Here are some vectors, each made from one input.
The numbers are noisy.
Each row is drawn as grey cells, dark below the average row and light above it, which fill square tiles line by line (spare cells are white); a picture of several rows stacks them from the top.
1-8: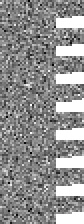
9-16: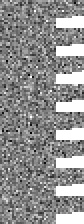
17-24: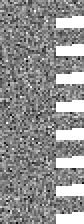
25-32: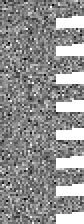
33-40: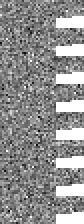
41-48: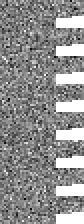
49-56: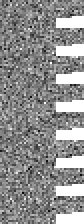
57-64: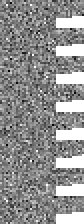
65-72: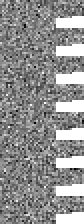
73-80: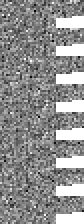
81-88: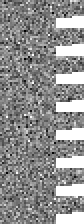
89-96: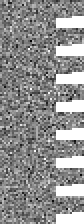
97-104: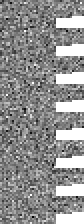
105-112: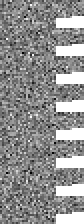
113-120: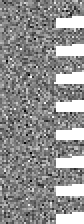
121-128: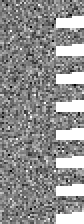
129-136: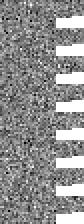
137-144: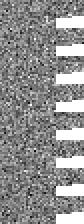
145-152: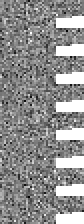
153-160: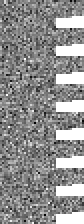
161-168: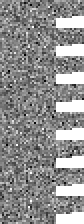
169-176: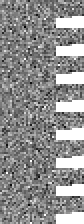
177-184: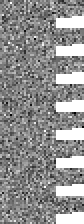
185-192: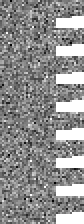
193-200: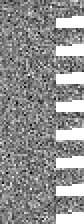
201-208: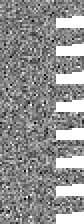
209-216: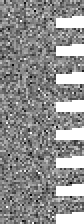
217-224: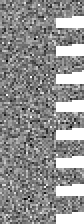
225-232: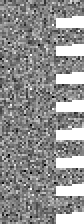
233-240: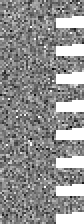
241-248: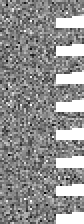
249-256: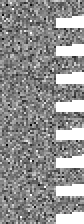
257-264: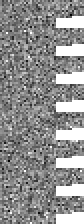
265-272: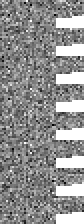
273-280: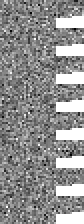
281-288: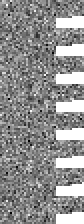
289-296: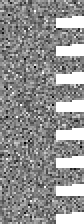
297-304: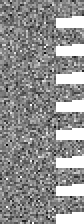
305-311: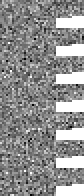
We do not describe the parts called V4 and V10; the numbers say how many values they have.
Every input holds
a point on an 8-point circle and a value of V10, together with either three true/false values, or a value of V4.
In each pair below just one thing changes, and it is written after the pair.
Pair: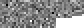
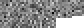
one of the three true/false values
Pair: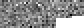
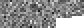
the place on the 8-point circle
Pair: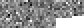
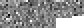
one of the three true/false values
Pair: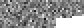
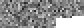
the value of V10
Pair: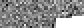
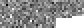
the place on the 8-point circle
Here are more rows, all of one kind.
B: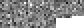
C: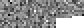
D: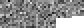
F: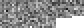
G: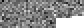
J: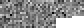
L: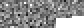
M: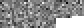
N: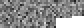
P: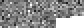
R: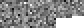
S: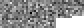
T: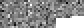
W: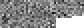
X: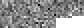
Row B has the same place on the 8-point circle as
G, M, P and T.
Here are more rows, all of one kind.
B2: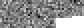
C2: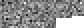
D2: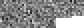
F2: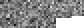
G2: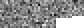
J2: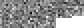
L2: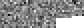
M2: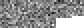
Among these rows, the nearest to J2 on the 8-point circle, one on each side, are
G2 and M2.
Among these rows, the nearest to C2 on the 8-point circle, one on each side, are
D2 and F2.
